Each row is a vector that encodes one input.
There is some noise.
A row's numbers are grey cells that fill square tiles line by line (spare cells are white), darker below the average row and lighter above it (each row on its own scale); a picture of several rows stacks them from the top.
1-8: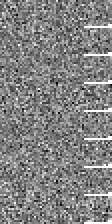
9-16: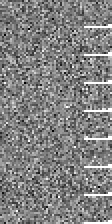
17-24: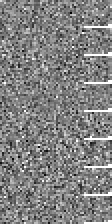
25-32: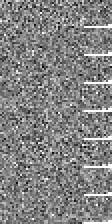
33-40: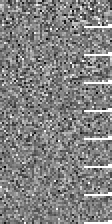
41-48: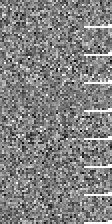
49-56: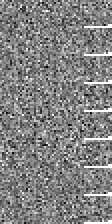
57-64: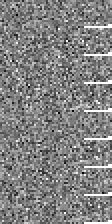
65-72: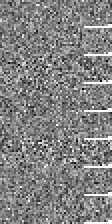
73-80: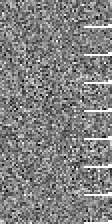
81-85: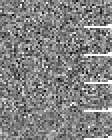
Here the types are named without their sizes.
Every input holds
a label, together with either a label, or three true/false values.
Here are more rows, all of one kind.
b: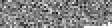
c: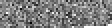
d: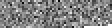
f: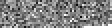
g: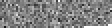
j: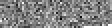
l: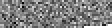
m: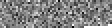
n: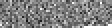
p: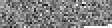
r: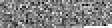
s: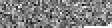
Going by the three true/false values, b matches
c and g.
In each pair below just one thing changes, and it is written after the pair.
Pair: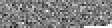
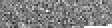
the label
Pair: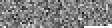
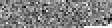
one of the three true/false values
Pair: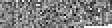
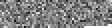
the label
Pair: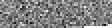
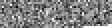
the label
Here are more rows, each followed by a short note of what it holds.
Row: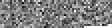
a label and three true/false values
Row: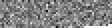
two labels
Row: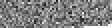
two labels
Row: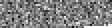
two labels
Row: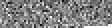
a label and three true/false values
